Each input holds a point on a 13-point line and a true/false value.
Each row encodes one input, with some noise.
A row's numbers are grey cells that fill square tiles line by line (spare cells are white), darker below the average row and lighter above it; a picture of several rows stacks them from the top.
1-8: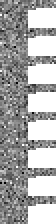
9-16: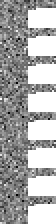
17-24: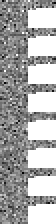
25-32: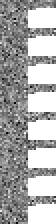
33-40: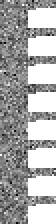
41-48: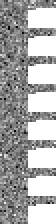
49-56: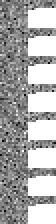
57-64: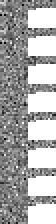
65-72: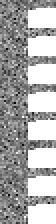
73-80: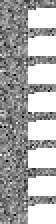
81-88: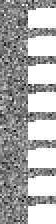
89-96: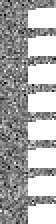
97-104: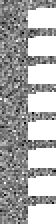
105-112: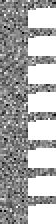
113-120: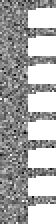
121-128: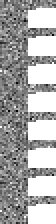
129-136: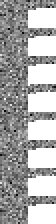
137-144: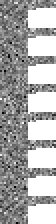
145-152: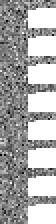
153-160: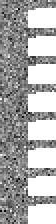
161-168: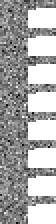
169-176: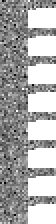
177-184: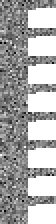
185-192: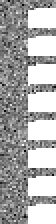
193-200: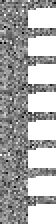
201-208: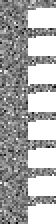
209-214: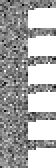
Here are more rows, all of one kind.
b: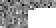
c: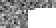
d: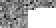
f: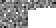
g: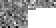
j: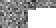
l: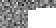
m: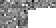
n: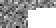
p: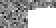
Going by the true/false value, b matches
d, g and n.
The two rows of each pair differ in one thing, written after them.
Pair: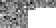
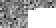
the true/false value
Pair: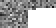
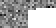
the place on the 13-point line
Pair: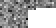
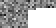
the true/false value
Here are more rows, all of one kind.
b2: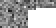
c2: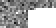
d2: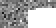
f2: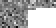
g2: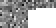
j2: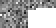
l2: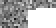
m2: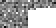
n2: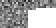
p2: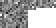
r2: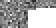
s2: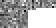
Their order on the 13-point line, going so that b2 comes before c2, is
m2, s2, r2, b2, g2, n2, c2, d2, l2, f2, p2, j2.
